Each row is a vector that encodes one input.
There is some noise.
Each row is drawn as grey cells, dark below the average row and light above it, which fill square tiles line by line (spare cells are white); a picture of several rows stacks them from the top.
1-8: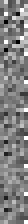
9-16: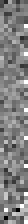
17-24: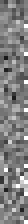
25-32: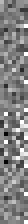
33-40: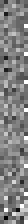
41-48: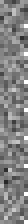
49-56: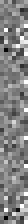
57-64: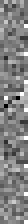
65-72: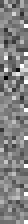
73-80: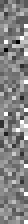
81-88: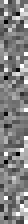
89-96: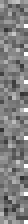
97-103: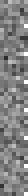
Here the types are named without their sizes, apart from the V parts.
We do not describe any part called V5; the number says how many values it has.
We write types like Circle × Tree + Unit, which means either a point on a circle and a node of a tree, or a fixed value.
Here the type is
(Bool × Bool × Bool + Unit) × V5 + Line.
